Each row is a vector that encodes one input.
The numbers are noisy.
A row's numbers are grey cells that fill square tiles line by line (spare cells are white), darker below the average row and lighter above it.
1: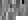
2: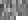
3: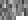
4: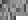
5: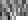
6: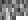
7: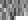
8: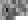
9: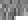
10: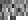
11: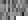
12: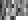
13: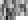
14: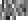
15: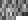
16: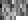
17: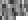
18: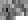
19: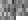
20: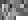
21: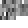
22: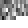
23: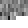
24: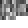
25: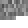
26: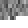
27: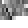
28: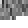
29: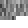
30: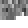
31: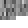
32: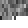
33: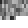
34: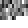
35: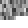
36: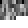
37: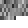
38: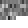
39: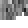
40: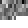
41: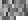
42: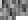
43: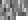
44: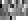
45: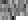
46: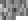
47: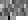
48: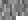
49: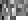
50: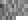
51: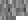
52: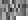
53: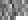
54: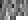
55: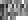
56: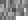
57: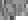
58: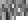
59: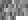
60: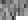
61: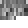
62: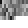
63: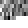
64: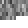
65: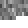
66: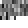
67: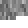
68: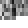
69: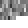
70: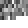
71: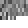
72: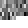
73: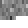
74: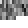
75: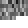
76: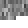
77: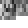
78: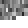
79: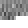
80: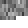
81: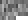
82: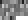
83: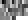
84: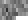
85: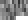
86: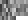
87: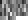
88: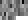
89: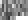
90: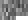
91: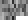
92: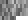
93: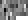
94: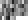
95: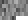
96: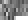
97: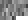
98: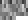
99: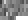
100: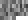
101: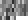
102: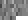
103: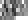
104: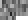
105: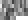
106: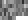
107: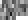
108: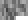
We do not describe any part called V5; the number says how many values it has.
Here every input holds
either two values of V5, or a list of up to two items, each a point on a 3-point line and a point on a 4-point line.
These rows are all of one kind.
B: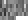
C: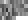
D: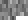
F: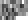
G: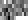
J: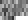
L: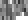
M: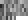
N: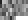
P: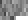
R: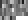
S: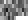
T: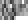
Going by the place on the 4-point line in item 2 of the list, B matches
D, P and T.
